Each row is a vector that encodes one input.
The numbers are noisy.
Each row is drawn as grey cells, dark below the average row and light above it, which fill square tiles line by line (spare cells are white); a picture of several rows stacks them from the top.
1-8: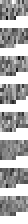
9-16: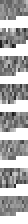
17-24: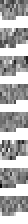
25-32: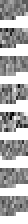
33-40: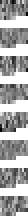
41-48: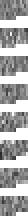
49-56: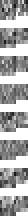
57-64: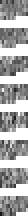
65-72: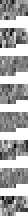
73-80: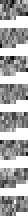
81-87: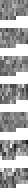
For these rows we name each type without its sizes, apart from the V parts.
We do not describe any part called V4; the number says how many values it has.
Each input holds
a label, together with either three true/false values, or a value of V4.
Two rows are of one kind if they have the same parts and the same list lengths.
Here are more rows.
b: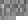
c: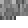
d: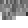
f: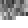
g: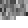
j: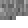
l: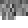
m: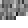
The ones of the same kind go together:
b, g, m
c, d, f, j, l

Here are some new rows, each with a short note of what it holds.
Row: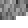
a label and three true/false values
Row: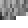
a label and three true/false values
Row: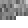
a label and three true/false values
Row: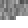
a label and a value of V4
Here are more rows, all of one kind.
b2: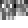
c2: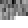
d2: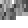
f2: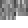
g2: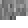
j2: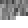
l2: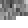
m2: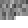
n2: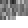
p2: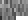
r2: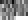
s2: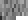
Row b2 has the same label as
r2 and s2.
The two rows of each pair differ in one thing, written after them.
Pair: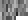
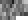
the value of V4
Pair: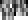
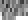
the label
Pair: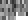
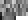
the label
